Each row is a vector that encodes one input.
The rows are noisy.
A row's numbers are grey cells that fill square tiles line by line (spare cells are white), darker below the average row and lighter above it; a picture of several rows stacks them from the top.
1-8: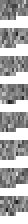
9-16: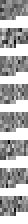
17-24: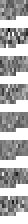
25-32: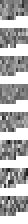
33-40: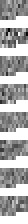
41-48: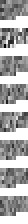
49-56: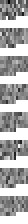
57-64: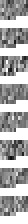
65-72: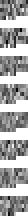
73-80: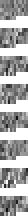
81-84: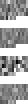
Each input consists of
a point on a 6-point line, together with either a point on an 8-point circle, or a fixed value.
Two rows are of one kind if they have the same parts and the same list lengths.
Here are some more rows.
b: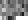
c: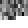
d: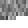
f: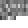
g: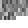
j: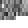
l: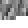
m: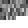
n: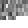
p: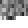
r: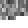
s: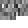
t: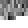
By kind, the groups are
b, d, l, p, r
c, f, g, j, m, n, s, t

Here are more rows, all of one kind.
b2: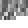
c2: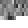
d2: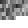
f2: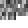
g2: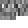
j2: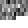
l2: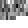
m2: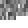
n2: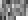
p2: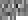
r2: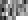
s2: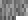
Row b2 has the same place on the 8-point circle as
c2 and l2.
